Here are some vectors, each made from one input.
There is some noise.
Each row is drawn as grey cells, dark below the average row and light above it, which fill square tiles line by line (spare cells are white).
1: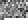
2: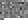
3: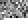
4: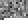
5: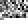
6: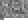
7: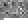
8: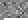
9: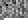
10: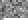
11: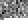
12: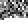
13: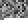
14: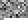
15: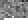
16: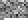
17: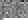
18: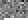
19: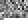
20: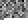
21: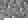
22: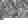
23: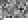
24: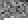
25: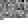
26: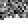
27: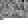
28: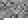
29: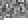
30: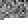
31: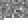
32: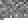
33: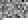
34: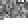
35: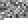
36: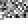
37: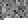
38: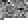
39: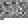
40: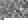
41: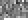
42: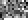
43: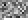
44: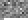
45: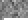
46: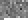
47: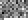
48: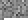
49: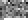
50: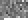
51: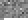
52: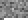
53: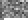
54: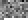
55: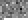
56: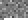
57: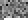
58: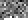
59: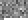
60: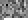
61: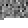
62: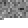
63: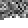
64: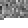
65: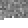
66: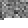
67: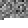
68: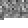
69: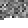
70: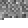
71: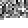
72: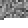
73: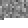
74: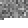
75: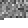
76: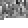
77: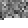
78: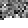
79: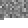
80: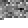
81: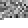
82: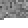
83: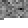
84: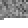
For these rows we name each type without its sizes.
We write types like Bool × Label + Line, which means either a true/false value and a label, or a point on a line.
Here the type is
Label × Line × Line.
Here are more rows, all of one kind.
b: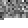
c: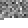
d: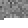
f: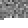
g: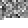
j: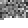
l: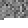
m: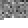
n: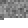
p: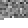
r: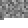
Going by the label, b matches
n and r.
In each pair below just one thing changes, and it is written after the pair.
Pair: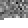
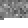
the label
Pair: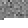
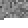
the place on one of the two lines
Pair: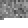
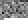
the label
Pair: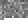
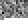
the place on one of the two lines
